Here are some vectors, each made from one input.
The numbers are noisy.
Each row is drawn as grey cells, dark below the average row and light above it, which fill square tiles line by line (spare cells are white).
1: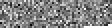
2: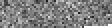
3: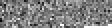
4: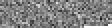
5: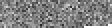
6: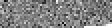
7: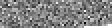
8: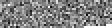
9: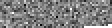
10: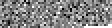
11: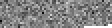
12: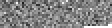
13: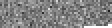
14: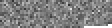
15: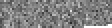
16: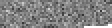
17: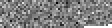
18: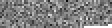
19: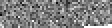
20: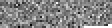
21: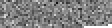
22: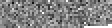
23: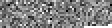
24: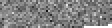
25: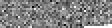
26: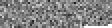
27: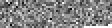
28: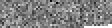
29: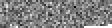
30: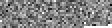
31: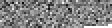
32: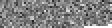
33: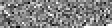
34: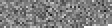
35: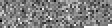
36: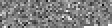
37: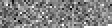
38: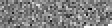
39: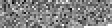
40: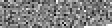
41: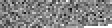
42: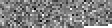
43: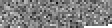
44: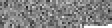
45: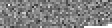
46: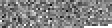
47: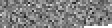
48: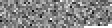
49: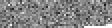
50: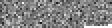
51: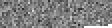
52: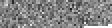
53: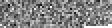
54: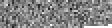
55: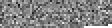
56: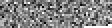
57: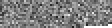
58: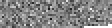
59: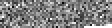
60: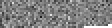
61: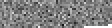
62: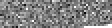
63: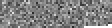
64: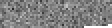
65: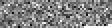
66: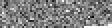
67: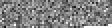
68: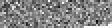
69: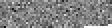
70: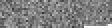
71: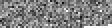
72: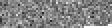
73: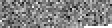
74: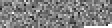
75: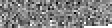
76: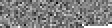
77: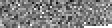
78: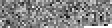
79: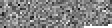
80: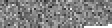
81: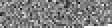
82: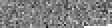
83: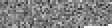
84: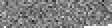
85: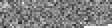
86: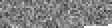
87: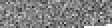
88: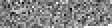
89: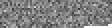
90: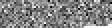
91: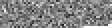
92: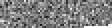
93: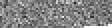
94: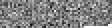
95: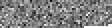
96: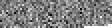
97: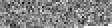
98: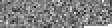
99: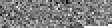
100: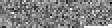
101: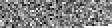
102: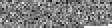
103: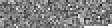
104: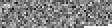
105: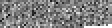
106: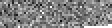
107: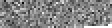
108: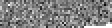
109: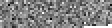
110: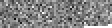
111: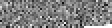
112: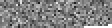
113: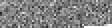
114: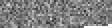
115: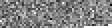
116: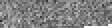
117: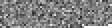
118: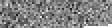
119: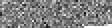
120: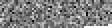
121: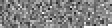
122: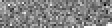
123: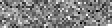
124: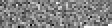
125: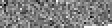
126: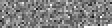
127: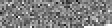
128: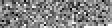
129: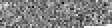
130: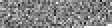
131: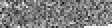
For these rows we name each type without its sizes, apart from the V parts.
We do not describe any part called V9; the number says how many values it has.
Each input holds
a point on a line, together with either a fixed value, or a true/false value and a value of V9.
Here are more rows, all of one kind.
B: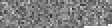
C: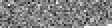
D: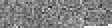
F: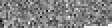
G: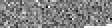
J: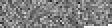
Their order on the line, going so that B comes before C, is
J, B, G, F, D, C.
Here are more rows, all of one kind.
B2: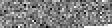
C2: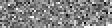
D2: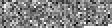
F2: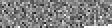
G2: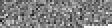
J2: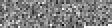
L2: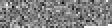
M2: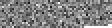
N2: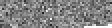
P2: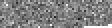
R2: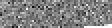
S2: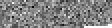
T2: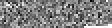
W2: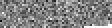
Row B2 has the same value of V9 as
J2, L2, M2 and W2.
